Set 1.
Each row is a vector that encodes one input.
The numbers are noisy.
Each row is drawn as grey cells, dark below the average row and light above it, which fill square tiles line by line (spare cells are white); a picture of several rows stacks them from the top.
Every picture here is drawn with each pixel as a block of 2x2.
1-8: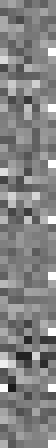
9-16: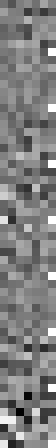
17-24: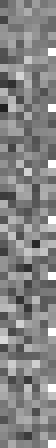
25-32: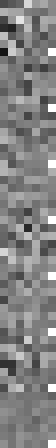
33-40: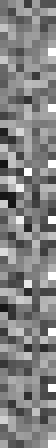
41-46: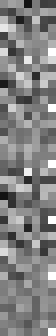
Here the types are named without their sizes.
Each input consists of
a node of a tree.
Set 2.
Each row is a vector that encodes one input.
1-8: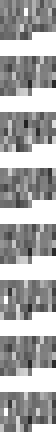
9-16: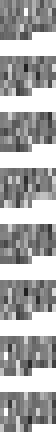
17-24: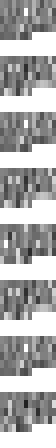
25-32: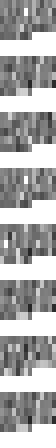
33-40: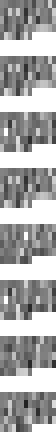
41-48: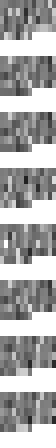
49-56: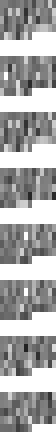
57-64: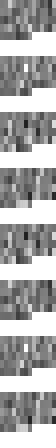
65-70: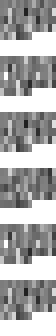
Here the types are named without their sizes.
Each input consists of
a point on a circle.
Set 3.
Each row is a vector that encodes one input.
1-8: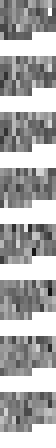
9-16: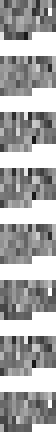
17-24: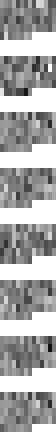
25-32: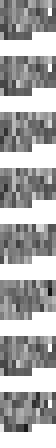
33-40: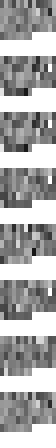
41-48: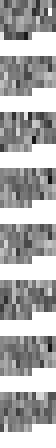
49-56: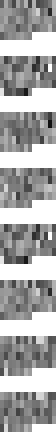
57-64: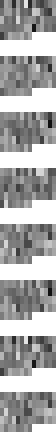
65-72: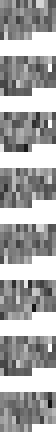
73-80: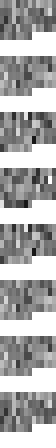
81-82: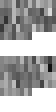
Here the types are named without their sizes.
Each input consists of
a point on a line.
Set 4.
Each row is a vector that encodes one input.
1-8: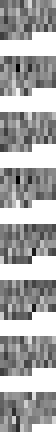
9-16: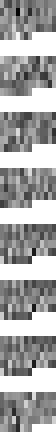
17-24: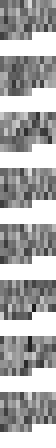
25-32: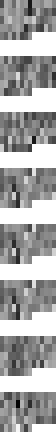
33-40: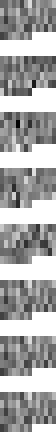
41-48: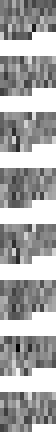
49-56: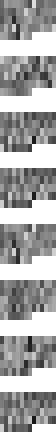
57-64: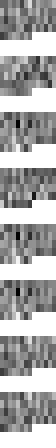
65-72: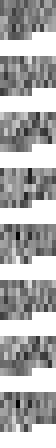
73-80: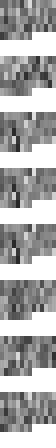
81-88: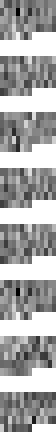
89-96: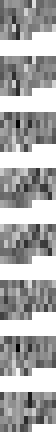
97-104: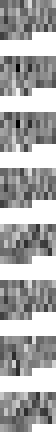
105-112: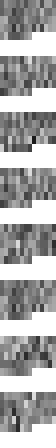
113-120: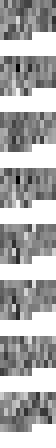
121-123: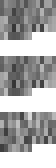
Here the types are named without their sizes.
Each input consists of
a label.
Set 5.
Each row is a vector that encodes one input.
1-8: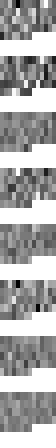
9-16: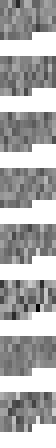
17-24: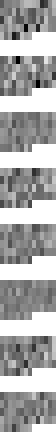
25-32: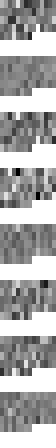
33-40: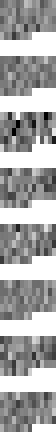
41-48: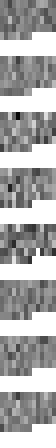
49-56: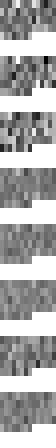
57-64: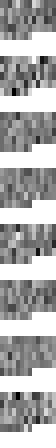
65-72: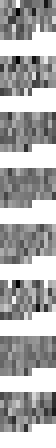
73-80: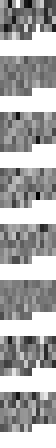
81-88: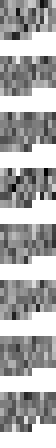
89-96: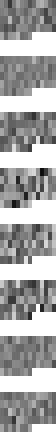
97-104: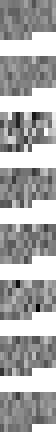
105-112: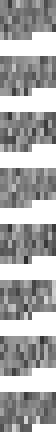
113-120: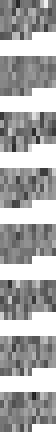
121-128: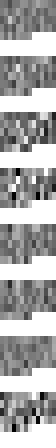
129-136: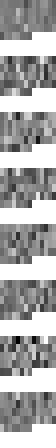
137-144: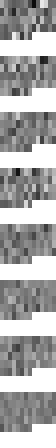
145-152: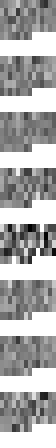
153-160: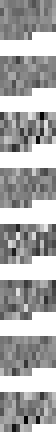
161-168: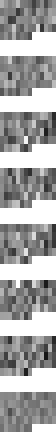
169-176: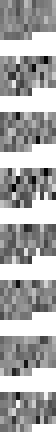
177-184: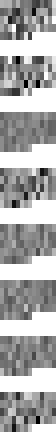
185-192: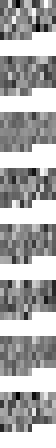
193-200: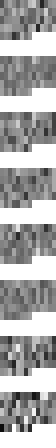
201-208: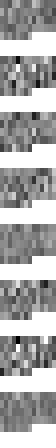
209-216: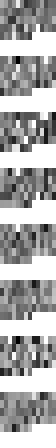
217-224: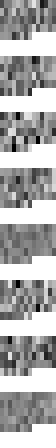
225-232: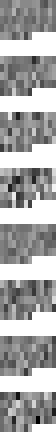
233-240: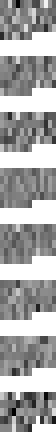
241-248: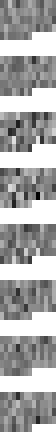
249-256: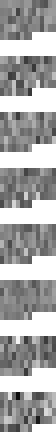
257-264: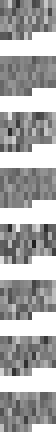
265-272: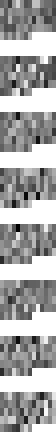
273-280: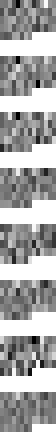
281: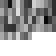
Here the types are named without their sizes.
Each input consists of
four true/false values.
